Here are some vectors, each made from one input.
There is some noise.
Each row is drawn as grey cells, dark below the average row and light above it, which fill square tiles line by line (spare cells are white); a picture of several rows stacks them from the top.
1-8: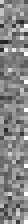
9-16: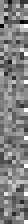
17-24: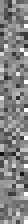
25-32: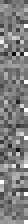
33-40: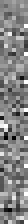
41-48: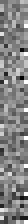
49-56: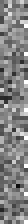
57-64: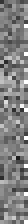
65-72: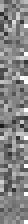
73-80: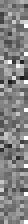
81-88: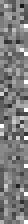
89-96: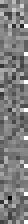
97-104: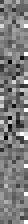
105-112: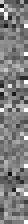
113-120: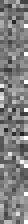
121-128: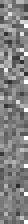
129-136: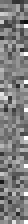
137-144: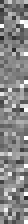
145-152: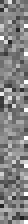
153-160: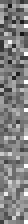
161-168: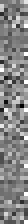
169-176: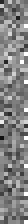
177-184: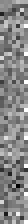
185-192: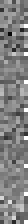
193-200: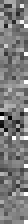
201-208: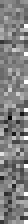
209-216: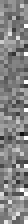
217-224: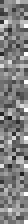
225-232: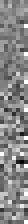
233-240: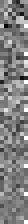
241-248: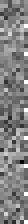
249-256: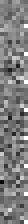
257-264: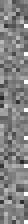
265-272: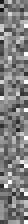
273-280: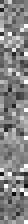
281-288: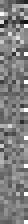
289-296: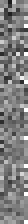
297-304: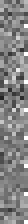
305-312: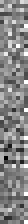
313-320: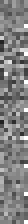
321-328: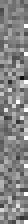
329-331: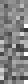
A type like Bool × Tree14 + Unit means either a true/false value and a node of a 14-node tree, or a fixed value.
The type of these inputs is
List3(Line10).
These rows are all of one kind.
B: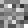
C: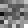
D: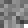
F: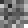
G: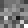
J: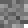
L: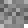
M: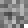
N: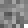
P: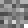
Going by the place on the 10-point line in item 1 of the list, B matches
D and L.
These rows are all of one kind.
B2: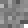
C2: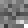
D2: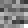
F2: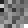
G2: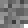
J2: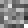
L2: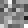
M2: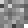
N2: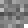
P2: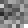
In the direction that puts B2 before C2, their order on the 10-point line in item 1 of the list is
M2, D2, G2, N2, L2, J2, B2, F2, P2, C2.
